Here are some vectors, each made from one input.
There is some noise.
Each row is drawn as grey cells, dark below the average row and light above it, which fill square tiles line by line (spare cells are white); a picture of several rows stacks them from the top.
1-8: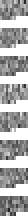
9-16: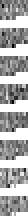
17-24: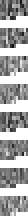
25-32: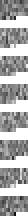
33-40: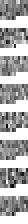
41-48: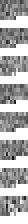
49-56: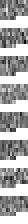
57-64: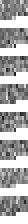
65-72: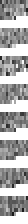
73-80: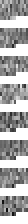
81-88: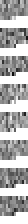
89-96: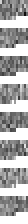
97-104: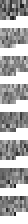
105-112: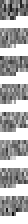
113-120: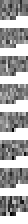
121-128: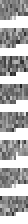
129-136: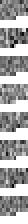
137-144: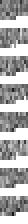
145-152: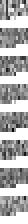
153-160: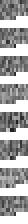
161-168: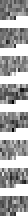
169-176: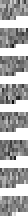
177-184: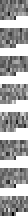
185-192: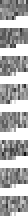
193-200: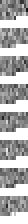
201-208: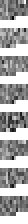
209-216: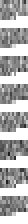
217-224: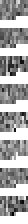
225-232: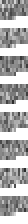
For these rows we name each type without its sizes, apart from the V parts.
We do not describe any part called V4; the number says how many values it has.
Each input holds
a point on a line, together with either a point on a line, or a value of V4.
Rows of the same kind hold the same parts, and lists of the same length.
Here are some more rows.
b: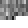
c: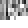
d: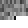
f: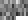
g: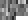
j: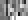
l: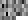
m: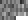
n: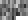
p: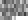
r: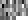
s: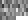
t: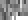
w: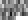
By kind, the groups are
b, d, f, g, l, m, n, r, s
c, j, p, t, w

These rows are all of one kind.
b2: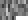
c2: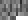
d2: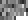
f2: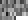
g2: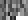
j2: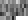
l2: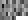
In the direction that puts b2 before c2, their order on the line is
g2, b2, l2, f2, c2, j2, d2.
